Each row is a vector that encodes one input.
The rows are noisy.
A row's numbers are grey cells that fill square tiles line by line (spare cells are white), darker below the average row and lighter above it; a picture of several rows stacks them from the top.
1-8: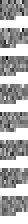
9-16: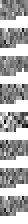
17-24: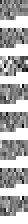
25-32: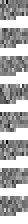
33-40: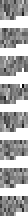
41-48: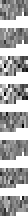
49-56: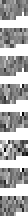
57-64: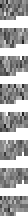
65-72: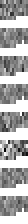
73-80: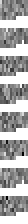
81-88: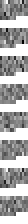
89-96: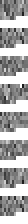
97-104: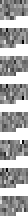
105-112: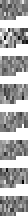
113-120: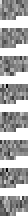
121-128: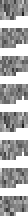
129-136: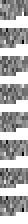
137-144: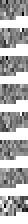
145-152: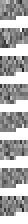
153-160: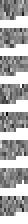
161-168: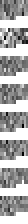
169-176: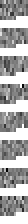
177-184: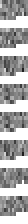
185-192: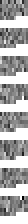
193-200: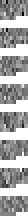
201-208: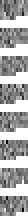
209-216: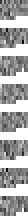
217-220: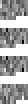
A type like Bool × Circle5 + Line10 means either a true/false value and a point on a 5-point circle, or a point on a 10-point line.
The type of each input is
List2(Line5).
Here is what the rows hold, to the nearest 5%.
All of them are lists of up to two points on a 5-point line: about 5% are empty, 35% hold one and 60% two.
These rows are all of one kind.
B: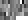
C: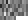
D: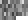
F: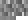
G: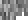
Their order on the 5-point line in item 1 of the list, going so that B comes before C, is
B, G, F, D, C.
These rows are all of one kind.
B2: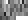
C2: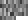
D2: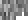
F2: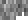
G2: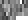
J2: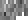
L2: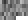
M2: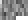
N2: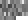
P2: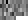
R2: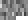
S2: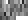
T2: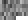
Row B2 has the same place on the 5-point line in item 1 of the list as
G2 and S2.
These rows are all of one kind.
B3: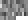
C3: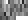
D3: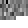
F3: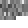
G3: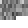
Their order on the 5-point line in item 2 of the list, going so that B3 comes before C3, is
B3, G3, D3, F3, C3.
